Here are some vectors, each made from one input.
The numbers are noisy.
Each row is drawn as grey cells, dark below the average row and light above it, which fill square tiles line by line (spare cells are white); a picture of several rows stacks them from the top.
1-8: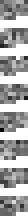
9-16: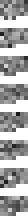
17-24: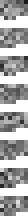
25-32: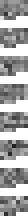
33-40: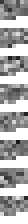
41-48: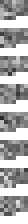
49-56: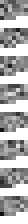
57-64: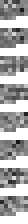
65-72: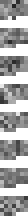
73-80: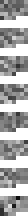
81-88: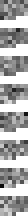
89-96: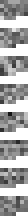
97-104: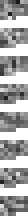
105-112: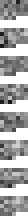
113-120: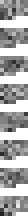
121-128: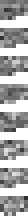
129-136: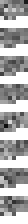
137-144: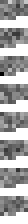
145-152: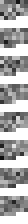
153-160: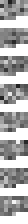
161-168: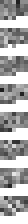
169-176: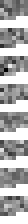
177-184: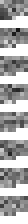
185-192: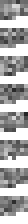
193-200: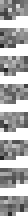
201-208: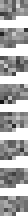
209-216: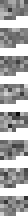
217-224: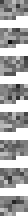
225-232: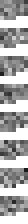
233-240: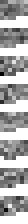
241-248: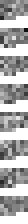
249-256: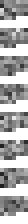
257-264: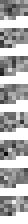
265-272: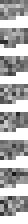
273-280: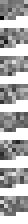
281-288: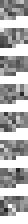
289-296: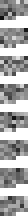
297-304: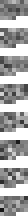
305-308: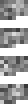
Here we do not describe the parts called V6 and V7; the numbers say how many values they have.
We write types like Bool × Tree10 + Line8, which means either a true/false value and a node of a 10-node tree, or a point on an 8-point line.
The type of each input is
(Bool × Bool × Bool + V6) × (Line9 + V7).
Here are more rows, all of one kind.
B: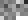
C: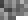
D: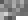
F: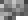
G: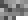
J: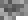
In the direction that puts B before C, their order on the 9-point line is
B, F, D, G, C, J.
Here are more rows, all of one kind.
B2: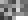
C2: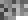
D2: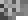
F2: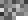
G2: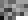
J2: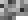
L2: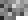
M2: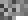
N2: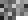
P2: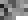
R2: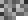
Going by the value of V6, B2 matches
J2 and N2.
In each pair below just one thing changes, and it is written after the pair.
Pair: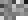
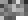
the value of V6
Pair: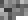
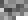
the value of V6
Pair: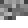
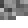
the place on the 9-point line
